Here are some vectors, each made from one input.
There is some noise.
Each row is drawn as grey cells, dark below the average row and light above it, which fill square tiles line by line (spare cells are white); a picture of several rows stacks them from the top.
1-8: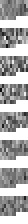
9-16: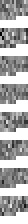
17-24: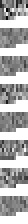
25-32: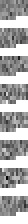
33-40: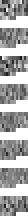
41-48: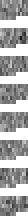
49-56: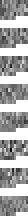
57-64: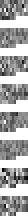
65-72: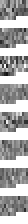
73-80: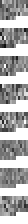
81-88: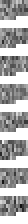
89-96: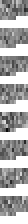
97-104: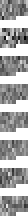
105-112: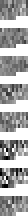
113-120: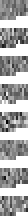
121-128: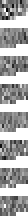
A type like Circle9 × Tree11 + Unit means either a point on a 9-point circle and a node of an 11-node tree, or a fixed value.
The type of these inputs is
Line4 + List3(Line5).
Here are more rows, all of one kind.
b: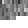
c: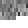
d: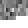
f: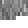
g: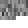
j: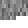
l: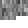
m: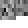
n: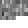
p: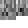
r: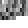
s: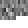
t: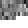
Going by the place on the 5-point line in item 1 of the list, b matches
l, m and n.
